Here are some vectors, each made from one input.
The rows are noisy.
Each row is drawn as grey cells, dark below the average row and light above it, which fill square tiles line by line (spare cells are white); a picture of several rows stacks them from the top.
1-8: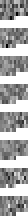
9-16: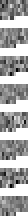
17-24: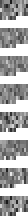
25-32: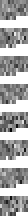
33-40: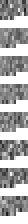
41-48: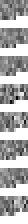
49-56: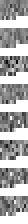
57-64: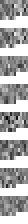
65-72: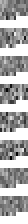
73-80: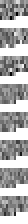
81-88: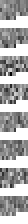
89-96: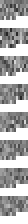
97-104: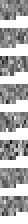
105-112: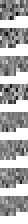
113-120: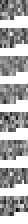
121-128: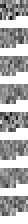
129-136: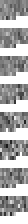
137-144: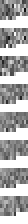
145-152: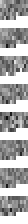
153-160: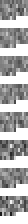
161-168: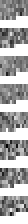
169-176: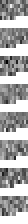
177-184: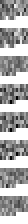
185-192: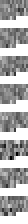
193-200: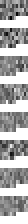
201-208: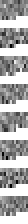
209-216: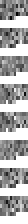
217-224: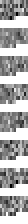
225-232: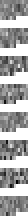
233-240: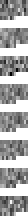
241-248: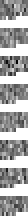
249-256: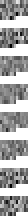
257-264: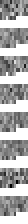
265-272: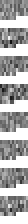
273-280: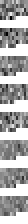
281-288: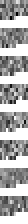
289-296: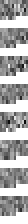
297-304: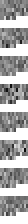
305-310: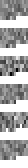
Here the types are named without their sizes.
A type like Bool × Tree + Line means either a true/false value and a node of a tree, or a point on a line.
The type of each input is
Bool × Label + Circle + Unit.
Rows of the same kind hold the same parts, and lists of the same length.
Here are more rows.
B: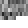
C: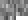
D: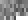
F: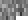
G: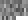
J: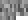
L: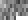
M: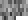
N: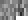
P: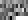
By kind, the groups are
B, M
C, D, F, G, J, L, N
P

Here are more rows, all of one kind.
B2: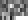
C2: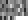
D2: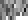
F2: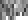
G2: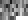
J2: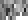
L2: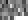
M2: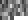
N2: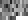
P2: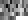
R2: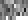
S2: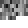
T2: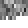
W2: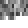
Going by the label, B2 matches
C2, L2 and M2.
